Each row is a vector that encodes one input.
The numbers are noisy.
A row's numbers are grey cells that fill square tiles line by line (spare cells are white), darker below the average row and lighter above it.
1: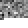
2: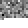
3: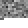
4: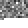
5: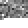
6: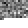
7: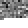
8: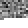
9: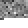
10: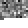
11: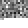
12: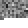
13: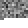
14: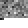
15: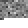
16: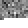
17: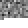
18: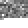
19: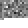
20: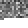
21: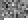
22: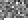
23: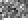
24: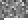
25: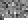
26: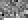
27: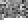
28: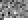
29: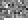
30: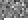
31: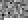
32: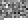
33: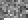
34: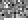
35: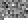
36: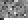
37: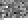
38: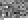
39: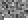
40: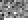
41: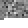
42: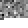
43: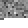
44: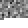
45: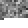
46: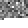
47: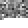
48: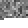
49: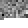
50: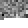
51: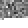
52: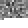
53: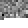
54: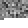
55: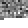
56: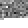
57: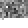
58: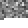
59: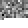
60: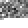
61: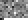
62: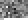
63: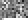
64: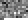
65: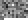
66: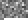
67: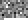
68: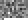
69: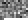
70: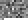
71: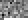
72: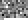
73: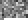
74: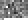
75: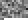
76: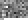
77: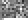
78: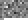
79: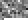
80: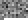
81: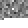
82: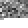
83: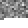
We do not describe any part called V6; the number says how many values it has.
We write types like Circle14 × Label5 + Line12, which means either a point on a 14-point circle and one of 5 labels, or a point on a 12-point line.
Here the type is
Line4 × (Line4 + V6).
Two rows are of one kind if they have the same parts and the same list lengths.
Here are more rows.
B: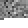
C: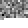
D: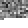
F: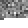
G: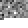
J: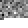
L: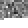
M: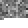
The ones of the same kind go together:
B, D, F, G, J
C, L, M

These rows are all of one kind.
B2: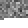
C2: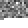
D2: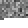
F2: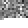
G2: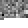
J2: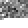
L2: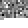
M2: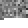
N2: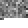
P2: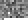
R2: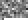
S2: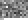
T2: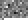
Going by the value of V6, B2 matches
D2, G2, M2 and N2.
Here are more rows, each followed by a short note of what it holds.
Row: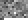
a point on each of two 4-point lines
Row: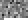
a point on each of two 4-point lines
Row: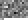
a point on a 4-point line and a value of V6
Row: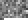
a point on a 4-point line and a value of V6
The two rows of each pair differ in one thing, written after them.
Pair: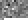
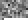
the place on the 4-point line
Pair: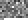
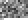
the value of V6
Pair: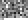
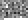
the place on the 4-point line
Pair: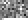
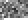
the place on the 4-point line
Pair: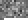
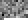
the place on the 4-point line
